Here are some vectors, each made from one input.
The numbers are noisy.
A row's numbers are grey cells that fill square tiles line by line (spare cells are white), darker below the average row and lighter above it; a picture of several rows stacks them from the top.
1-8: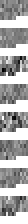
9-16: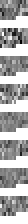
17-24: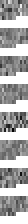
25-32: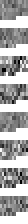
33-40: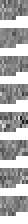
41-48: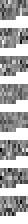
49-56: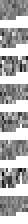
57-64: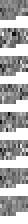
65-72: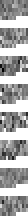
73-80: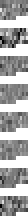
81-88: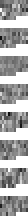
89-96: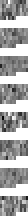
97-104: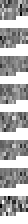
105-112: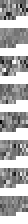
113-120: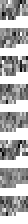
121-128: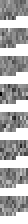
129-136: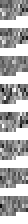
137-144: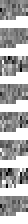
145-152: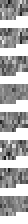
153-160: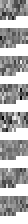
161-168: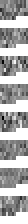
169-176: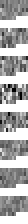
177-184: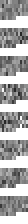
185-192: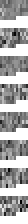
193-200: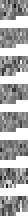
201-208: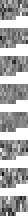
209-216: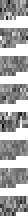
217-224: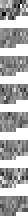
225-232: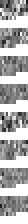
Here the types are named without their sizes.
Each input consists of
a list of points on a line.
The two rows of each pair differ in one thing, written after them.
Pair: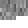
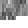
the place on the line in item 1 of the list
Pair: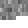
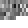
the place on the line in item 1 of the list
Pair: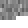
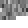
the place on the line in item 2 of the list
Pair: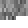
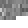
the place on the line in item 2 of the list
